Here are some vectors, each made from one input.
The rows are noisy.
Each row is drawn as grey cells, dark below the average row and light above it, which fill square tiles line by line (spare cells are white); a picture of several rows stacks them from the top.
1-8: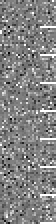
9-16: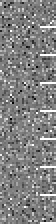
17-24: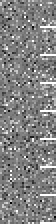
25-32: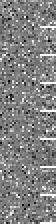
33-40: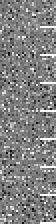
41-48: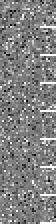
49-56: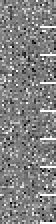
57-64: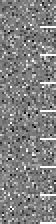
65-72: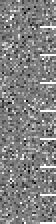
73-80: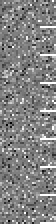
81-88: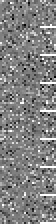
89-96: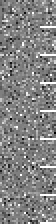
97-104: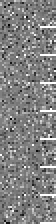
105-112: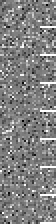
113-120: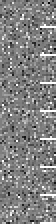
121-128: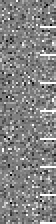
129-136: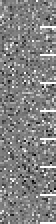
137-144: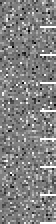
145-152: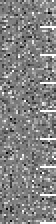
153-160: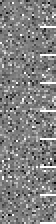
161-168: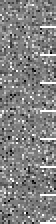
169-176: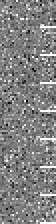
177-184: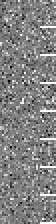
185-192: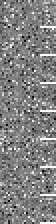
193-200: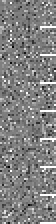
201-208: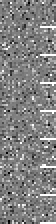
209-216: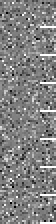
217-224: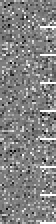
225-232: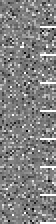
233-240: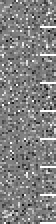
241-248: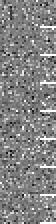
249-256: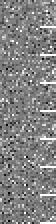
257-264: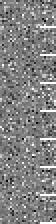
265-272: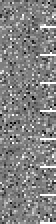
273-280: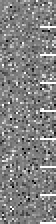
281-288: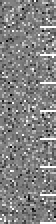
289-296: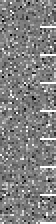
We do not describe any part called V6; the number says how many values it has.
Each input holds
a point on a 14-point line and a value of V6, together with either one of 5 labels, or four true/false values.
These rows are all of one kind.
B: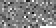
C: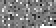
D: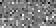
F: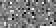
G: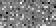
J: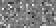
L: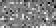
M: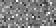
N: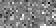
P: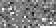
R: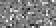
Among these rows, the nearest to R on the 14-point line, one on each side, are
M and N.
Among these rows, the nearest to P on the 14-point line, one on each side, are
B and G.
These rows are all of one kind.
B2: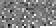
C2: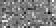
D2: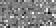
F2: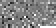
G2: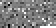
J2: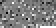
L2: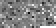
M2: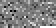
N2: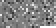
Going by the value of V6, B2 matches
F2, G2 and M2.
